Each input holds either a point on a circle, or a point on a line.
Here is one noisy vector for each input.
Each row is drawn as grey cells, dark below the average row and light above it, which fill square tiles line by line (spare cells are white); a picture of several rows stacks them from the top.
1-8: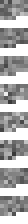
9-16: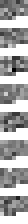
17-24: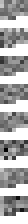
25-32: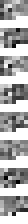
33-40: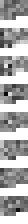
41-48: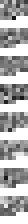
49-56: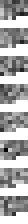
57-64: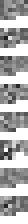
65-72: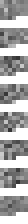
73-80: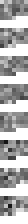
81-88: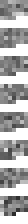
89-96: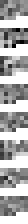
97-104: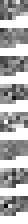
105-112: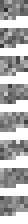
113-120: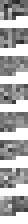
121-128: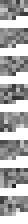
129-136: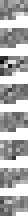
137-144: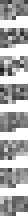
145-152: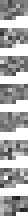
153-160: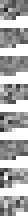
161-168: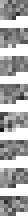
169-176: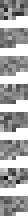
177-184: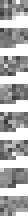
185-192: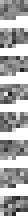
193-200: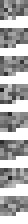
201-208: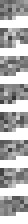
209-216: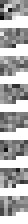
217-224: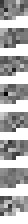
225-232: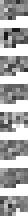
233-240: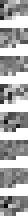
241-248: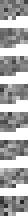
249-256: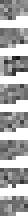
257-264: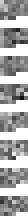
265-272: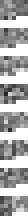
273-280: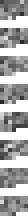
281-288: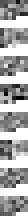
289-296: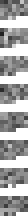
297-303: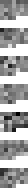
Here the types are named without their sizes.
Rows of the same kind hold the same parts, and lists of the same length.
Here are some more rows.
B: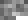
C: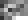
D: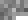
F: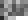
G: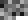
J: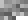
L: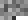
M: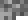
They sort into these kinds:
B, C, F, G, M
D, J, L

